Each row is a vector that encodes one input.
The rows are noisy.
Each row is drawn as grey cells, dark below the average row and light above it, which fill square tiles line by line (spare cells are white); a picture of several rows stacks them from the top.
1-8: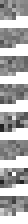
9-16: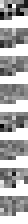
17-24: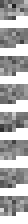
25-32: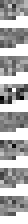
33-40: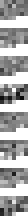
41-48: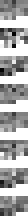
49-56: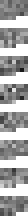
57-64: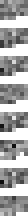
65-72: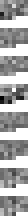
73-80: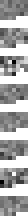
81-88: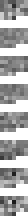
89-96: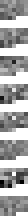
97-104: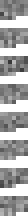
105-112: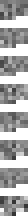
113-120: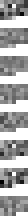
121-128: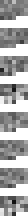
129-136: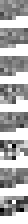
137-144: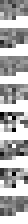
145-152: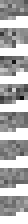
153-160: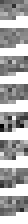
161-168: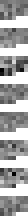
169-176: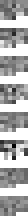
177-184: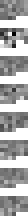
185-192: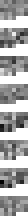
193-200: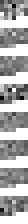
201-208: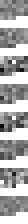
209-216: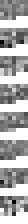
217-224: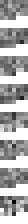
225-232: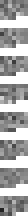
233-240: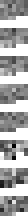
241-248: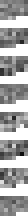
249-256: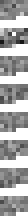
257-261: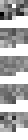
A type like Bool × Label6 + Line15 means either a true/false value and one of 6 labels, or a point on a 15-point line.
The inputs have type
Bool × Bool × Bool × Bool + Label5.
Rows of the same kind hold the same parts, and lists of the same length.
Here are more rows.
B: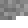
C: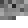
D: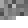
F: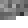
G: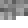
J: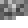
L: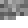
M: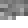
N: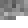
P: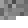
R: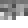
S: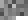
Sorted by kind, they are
B, C, D, F, G, M, N, P, R, S
J, L

